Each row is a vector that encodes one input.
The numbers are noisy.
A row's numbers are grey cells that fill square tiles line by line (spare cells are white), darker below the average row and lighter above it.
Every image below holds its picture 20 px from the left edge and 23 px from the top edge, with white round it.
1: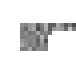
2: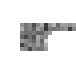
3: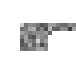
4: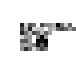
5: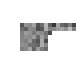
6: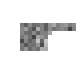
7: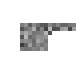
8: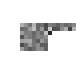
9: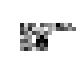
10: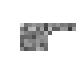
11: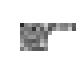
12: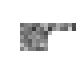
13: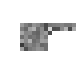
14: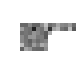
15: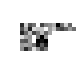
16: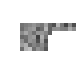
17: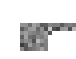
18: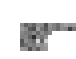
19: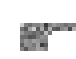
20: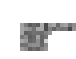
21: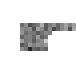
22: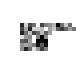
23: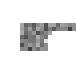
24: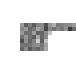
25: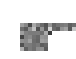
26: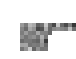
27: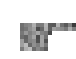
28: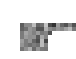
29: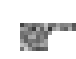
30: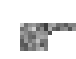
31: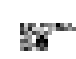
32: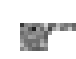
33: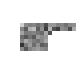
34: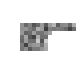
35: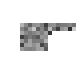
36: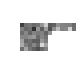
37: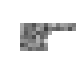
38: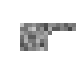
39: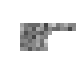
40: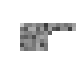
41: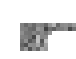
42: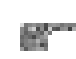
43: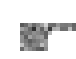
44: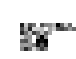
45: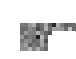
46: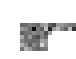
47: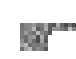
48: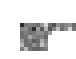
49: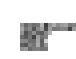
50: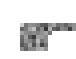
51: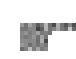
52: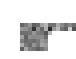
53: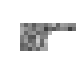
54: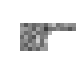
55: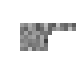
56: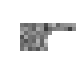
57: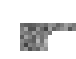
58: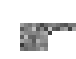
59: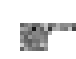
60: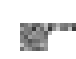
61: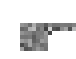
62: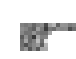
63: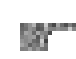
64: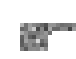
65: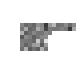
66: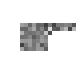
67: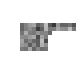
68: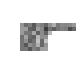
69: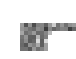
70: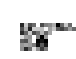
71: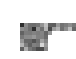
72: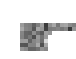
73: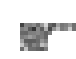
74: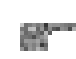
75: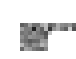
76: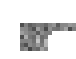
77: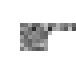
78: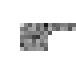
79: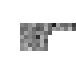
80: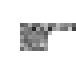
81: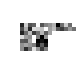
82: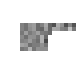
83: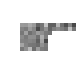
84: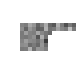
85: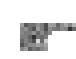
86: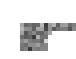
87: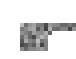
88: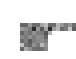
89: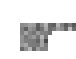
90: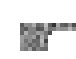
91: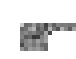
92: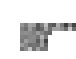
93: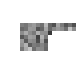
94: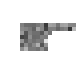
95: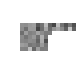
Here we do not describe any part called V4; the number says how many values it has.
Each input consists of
a list of up to two items, each a true/false value and a value of V4.
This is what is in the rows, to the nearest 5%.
All of them are lists of up to two items, each a true/false value and a value of V4: about 10% are empty, 40% hold one and 50% two.
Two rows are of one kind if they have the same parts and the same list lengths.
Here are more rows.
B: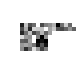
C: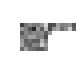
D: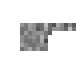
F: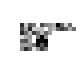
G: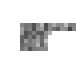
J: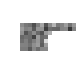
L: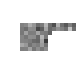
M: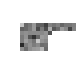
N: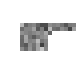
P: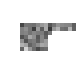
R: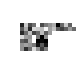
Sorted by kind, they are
B, F, R
C, D, L, P
G, J, M, N

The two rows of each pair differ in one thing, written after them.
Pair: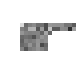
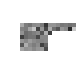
the value of V4 in item 1 of the list
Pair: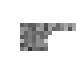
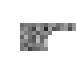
the true/false value in item 2 of the list
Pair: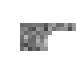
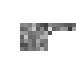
the true/false value in item 1 of the list
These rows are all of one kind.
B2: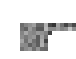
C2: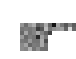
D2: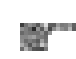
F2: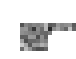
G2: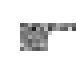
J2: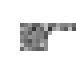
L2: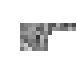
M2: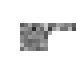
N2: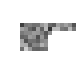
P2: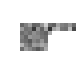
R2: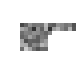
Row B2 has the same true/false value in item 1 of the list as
C2 and L2.
